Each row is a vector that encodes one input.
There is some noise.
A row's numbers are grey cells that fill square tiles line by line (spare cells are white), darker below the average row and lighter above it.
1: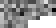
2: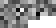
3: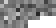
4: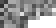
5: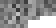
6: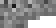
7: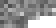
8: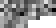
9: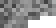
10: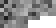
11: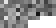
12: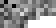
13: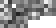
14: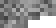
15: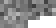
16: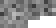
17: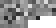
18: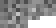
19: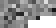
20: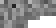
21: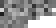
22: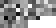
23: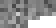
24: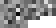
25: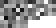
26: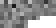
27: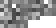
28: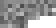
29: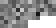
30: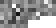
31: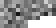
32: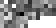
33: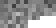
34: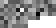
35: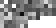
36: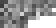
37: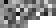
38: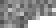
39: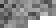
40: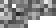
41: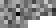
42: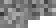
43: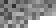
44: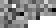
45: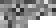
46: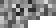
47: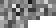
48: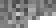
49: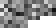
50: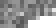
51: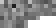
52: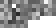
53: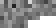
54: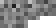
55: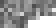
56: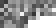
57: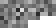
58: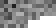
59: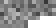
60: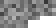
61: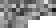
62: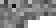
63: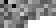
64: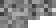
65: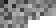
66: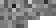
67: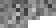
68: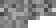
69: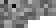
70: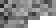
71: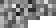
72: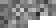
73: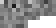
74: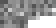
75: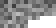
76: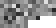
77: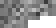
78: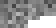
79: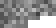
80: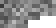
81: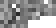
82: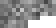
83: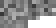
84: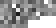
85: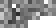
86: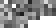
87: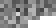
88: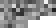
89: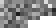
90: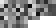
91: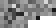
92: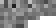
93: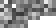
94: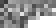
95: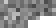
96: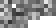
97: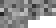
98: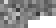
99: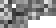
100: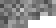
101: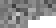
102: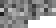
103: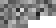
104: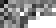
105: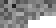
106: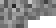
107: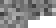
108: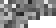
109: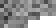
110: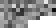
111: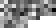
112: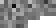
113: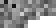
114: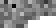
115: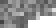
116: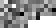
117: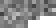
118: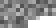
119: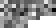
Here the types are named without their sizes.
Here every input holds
a label and a true/false value.
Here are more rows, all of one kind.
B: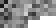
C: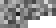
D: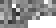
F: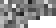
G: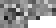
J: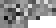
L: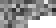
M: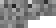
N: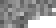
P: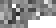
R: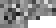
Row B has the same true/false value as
M and N.
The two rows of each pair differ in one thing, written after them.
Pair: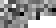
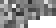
the label
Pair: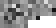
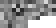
the label
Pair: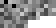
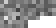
the label
